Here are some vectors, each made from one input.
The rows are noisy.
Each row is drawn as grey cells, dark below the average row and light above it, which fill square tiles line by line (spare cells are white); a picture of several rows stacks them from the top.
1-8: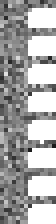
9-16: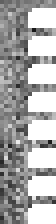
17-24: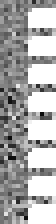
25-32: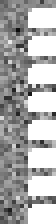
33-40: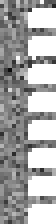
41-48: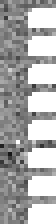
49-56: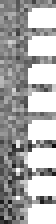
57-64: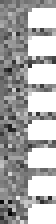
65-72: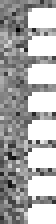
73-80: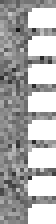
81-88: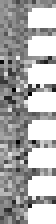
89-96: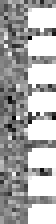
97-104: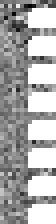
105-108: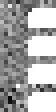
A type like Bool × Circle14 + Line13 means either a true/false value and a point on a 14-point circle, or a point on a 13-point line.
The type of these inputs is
Bool × Bool × Bool × Bool + Tree9 + Unit.
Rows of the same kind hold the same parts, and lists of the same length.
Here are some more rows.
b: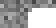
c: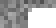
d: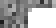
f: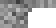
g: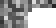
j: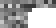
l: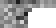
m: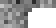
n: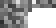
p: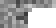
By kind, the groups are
b, c, f, j, l, m, p
d
g, n

